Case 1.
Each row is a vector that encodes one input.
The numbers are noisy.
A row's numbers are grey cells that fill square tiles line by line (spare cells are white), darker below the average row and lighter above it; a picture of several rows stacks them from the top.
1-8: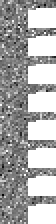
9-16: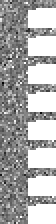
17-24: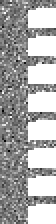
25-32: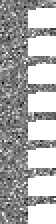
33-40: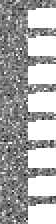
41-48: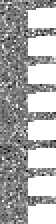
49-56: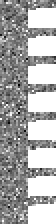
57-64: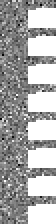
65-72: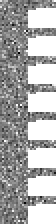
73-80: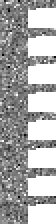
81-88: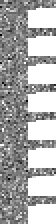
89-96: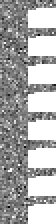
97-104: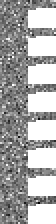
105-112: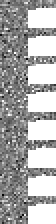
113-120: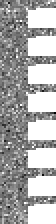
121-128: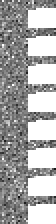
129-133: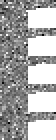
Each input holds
a point on a 6-point circle, together with either a point on a 5-point circle, or one of 4 labels.
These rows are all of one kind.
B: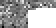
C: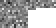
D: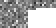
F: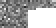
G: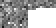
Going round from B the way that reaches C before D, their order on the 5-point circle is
B, G, F, C, D.
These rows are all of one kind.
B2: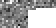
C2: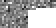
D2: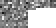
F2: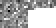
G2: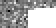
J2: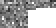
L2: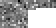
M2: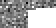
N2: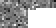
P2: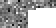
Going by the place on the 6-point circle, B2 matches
C2, G2, M2 and P2.
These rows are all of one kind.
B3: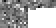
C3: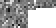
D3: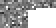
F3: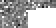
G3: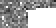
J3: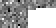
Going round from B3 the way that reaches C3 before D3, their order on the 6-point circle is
B3, J3, C3, D3, F3, G3.
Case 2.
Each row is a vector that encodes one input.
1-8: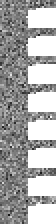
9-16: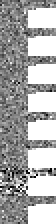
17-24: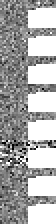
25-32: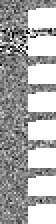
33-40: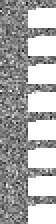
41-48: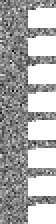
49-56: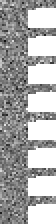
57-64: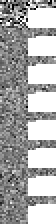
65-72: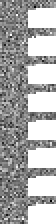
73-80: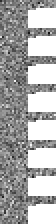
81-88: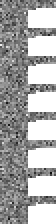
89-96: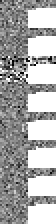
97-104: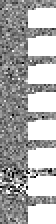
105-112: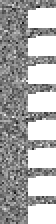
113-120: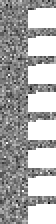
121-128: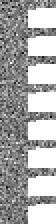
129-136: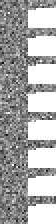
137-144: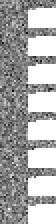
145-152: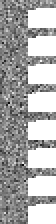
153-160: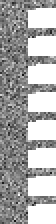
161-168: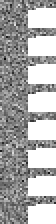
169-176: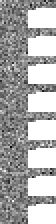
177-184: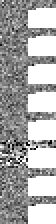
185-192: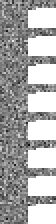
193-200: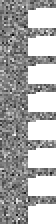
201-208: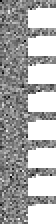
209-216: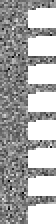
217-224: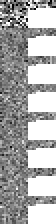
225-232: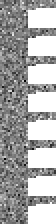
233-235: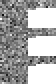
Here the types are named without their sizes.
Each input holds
either a point on each of two circles and a label, or a fixed value.
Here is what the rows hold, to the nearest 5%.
About 95% of them hold a point on each of two circles and a label. The rest hold a fixed value.
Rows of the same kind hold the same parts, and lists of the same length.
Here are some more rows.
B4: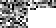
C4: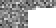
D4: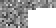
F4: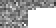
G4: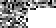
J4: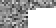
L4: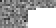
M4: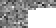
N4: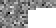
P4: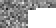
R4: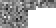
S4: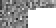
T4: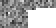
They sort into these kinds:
B4, G4
C4, D4, F4, J4, L4, M4, N4, P4, R4, S4, T4

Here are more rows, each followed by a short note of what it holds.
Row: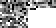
a fixed value
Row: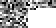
a fixed value
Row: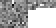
a point on each of two circles and a label
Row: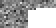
a point on each of two circles and a label
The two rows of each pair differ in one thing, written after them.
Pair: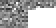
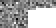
the label
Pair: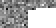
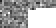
the place on one of the two circles
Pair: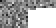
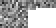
the place on one of the two circles
